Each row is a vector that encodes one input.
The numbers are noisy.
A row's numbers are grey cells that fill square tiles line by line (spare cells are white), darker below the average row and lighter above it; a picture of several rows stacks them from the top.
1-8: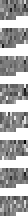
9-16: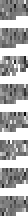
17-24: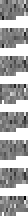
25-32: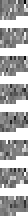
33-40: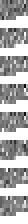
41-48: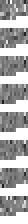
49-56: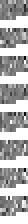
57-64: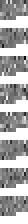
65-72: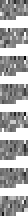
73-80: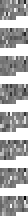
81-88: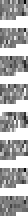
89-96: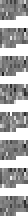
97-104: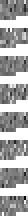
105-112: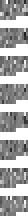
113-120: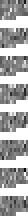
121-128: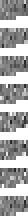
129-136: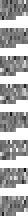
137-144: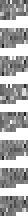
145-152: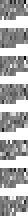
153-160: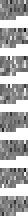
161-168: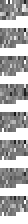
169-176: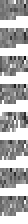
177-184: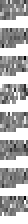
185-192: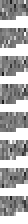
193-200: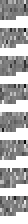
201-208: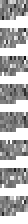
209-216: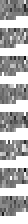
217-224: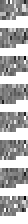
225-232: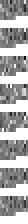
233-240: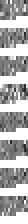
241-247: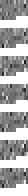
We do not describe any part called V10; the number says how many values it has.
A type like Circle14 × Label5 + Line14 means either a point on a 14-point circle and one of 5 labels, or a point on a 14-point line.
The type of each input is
Bool × (Line8 + V10) + List2(Line6).
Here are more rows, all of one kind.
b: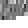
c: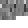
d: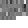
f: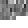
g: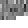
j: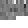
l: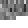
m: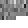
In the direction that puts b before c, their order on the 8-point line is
m, j, f, d, b, l, g, c.
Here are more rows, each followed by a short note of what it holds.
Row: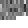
a point on an 8-point line and a true/false value
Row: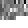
a list of two items
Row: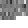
a point on an 8-point line and a true/false value
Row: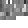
a list of one item
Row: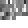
a list of one item
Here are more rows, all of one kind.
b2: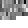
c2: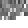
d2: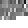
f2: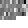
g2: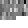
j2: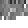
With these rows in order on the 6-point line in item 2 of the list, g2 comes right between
b2 and f2.
